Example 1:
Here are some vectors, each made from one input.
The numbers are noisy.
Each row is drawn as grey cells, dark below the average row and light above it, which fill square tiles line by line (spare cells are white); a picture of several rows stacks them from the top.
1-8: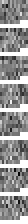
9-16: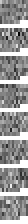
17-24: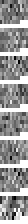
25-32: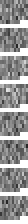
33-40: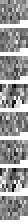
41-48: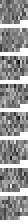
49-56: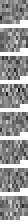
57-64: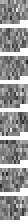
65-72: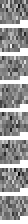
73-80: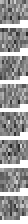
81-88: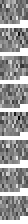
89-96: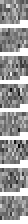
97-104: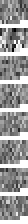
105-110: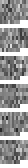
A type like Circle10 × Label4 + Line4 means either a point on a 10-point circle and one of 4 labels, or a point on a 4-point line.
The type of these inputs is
List2(Circle9).
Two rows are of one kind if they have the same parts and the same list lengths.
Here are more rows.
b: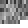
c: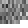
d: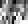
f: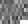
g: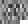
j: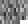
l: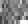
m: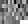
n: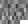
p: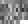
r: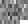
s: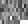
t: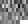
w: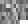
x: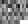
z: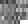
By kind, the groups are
b, m, p, s, t, w
c, f, g, j, l, n, r, x, z
d

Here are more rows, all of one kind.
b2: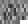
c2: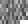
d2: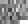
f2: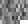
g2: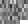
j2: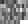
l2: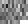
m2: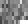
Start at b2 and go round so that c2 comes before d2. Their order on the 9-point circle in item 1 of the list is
b2, j2, f2, c2, l2, m2, d2, g2.
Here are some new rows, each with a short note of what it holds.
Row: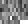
a list of one item
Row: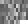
a list of one item
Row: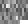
a list of one item
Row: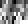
the empty list
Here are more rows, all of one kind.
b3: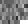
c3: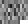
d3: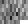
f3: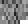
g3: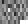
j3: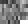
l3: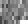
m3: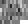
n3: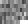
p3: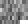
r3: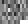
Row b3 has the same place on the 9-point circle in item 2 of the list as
j3, l3, m3 and p3.
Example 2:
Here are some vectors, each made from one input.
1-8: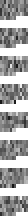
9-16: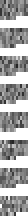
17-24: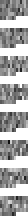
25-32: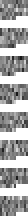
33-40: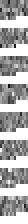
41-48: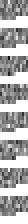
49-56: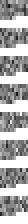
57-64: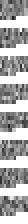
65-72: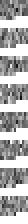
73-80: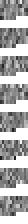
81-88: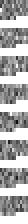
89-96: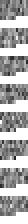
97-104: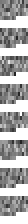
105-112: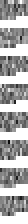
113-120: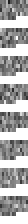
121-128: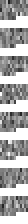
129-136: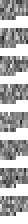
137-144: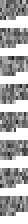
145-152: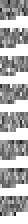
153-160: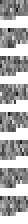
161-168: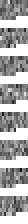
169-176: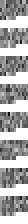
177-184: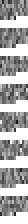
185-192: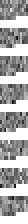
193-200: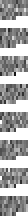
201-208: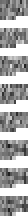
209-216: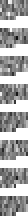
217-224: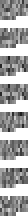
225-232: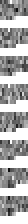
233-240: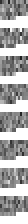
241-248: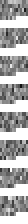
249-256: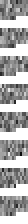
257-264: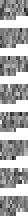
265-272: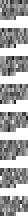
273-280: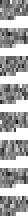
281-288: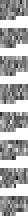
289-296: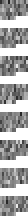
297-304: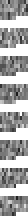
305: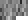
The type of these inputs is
(Bool × Bool × Bool × Bool + Unit) × Label7.
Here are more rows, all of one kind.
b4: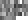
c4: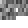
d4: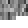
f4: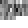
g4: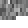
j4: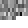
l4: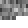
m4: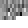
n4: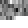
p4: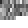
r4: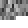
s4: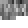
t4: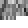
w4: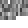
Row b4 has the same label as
f4, j4, m4 and p4.
